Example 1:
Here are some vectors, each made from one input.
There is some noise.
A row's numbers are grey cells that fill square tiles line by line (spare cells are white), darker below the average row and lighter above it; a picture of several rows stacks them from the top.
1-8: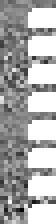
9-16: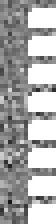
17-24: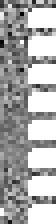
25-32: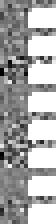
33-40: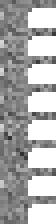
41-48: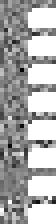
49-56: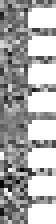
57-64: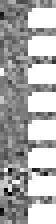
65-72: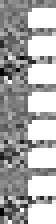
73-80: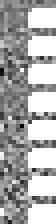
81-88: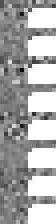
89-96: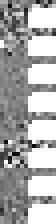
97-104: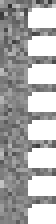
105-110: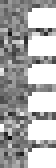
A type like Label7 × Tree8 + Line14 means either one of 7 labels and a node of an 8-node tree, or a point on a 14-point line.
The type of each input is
Bool × Tree11.
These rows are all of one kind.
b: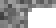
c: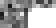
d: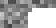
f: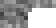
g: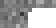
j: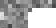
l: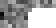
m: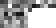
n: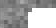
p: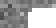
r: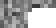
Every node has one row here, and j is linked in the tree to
f.
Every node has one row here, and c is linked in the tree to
f, m and n.
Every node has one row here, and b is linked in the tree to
d and p.
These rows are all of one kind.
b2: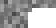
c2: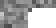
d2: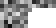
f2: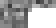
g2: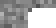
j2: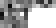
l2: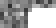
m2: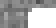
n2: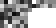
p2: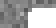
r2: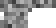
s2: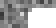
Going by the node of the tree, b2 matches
l2 and p2.
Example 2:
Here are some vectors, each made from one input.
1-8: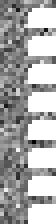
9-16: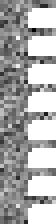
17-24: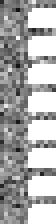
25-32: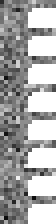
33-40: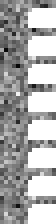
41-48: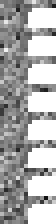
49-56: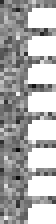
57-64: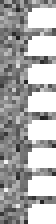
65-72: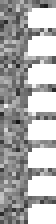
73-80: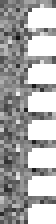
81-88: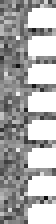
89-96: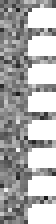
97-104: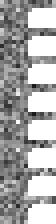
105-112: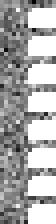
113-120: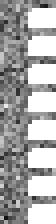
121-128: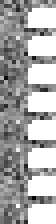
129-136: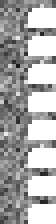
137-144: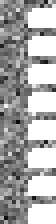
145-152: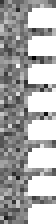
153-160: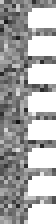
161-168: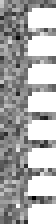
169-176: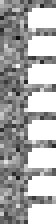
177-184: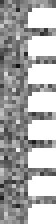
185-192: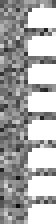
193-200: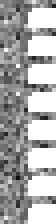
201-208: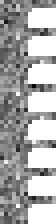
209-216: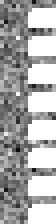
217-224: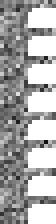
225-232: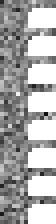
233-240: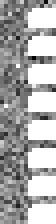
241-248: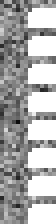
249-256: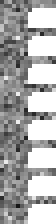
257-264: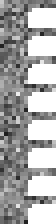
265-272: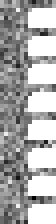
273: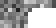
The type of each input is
Bool × Tree16.
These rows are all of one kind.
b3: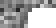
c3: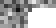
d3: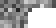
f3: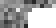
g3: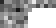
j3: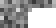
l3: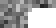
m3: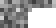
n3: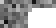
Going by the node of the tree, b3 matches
j3 and m3.
